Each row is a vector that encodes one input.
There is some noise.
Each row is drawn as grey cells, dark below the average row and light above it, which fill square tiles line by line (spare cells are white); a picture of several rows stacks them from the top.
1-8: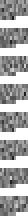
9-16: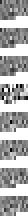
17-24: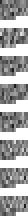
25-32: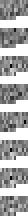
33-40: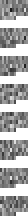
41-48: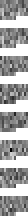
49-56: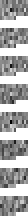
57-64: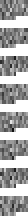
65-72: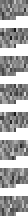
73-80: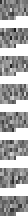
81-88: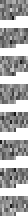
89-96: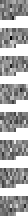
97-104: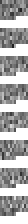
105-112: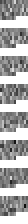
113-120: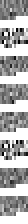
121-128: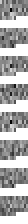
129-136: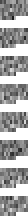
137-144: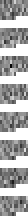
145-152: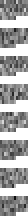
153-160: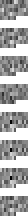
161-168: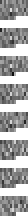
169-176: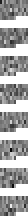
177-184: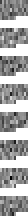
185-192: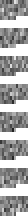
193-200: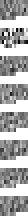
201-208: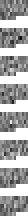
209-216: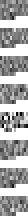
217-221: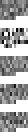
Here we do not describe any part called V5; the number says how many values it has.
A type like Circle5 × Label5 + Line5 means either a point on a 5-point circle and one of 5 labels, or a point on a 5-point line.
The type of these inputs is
List2(Bool × V5).
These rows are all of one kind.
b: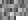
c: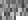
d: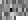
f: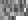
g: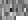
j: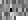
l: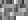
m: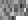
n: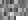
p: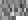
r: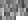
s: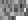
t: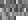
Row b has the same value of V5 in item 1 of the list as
l and n.
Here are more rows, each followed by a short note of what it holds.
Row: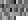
a list of one item
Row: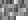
a list of one item
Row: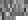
a list of two items
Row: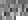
a list of one item
